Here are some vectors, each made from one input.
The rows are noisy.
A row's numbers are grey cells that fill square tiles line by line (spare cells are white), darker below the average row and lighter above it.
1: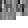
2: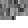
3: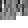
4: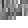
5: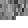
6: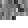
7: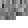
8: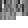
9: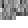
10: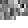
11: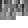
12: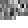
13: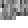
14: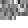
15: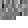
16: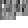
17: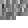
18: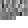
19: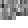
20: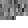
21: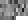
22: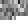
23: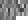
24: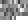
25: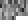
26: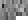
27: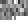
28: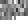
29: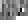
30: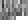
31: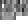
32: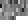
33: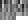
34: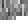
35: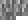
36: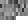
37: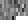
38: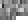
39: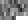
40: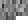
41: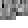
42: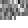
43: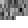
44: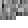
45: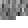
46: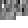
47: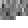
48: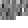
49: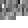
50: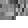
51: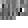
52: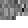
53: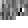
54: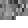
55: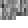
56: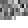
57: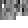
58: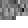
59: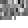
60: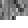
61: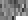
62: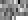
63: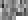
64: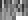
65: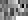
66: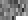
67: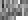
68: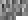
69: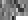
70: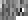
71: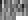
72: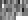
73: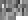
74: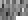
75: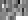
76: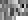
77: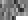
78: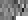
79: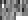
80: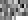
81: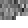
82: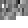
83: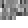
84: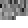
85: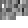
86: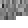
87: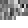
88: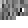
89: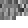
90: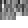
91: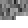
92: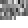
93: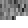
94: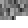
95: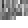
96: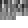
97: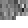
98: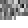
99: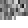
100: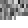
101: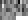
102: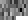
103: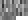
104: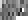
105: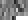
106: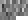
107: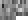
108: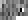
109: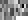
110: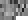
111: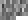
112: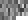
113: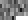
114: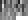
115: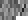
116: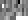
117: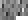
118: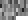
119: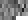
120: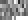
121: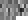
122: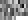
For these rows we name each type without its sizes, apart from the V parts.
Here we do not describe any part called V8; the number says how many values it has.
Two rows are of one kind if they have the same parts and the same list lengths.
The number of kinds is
2.
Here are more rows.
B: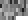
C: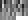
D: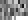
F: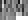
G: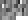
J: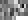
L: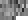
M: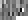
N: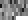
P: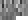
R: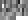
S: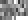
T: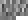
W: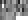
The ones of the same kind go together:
B, L, M, N, P, T
C, D, F, G, J, R, S, W

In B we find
a true/false value and a value of V8.
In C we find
a point on a line and a true/false value.
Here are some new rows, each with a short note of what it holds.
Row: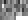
a point on a line and a true/false value
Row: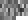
a true/false value and a value of V8
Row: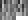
a point on a line and a true/false value
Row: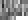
a true/false value and a value of V8
